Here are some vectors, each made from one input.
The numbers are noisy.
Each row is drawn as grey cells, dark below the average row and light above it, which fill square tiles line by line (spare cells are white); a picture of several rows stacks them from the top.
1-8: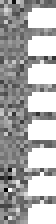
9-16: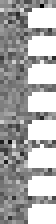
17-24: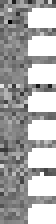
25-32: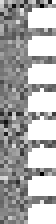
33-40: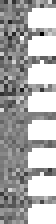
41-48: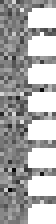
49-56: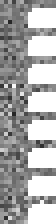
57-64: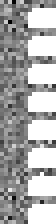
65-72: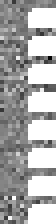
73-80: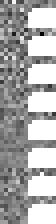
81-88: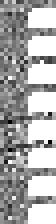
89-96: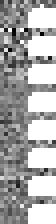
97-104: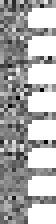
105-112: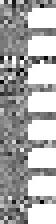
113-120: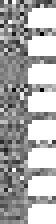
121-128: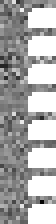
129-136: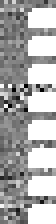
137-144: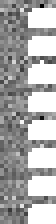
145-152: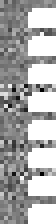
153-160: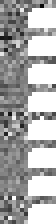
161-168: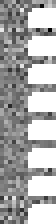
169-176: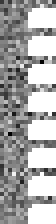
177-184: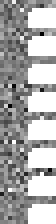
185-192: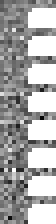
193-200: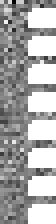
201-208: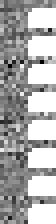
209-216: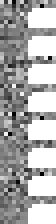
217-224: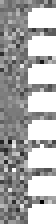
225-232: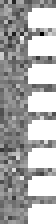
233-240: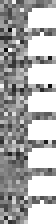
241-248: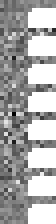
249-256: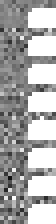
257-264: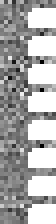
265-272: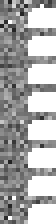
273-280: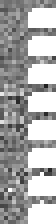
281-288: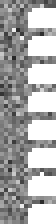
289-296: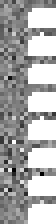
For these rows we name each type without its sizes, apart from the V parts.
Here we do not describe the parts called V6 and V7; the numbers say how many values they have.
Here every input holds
a true/false value, a value of V6 and a value of V7, together with either a point on a circle, or a fixed value.
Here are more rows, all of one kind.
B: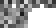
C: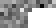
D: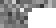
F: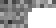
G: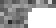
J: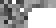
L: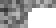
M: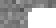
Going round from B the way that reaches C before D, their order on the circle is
B, J, C, F, D, G, M, L.
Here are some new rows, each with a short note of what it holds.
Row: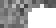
a point on a circle, a true/false value, a value of V6 and a value of V7
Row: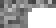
a true/false value, a value of V6 and a value of V7
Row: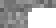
a point on a circle, a true/false value, a value of V6 and a value of V7
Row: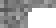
a point on a circle, a true/false value, a value of V6 and a value of V7
